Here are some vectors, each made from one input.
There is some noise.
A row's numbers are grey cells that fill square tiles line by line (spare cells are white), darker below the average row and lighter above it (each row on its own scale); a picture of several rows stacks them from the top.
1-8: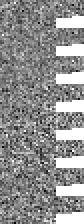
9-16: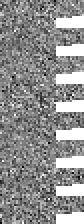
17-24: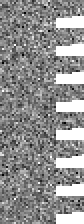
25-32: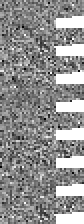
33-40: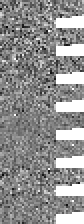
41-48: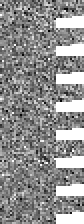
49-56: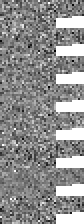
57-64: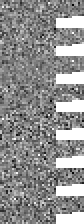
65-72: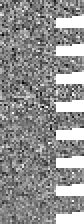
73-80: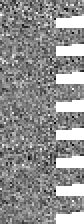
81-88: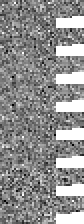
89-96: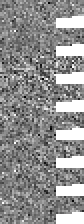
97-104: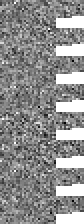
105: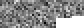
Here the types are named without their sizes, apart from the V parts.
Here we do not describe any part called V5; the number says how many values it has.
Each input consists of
either four true/false values and a value of V5, or a list of points on a circle.
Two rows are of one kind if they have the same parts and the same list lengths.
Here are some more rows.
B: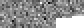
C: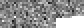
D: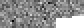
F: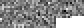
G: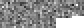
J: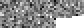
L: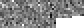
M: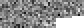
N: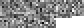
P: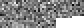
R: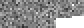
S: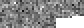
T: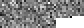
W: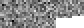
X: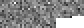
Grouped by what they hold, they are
B, C, D
F, G, L, P, S, T, X
J, R
M, W
N

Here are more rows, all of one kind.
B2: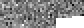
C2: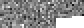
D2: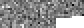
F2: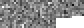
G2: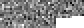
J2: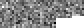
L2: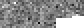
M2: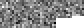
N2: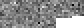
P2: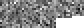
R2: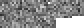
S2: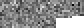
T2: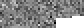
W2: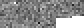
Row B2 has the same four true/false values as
G2, J2 and M2.
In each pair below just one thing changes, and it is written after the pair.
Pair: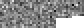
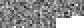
one of the four true/false values
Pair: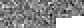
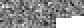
the value of V5
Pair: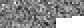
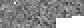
the value of V5
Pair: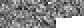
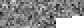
the value of V5
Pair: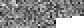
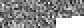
one of the four true/false values
